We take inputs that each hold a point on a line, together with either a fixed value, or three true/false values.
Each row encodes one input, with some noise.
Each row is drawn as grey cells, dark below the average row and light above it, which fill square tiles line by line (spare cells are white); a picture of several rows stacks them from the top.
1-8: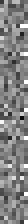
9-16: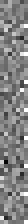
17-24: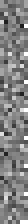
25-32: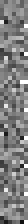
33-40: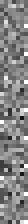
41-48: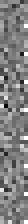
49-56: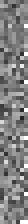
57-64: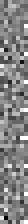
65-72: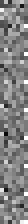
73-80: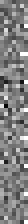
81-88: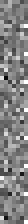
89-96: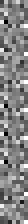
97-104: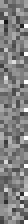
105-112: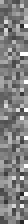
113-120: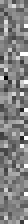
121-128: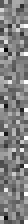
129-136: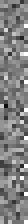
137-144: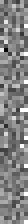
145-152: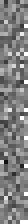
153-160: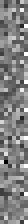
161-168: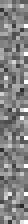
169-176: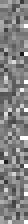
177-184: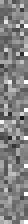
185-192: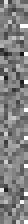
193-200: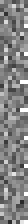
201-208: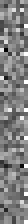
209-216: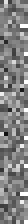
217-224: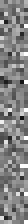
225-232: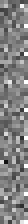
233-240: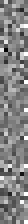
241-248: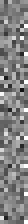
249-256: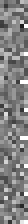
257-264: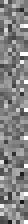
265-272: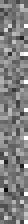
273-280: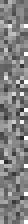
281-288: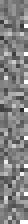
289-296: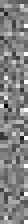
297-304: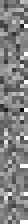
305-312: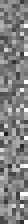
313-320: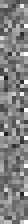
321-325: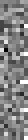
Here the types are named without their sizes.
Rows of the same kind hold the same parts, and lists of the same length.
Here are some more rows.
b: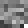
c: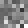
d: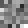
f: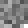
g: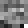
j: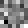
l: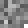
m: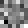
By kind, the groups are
b, c, f, g, l
d, j, m

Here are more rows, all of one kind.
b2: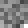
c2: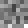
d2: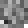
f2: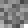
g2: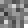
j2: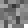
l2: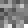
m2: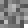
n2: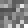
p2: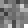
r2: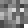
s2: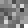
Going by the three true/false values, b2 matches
f2, g2, m2 and r2.
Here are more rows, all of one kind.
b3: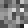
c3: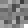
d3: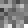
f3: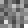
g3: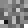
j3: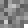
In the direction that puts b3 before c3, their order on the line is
b3, j3, f3, d3, c3, g3.
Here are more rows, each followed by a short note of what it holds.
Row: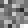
a point on a line
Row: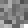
a point on a line and three true/false values
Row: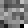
a point on a line and three true/false values
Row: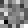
a point on a line
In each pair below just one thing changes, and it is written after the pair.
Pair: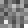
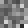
one of the three true/false values
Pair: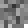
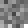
one of the three true/false values
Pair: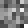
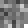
the place on the line
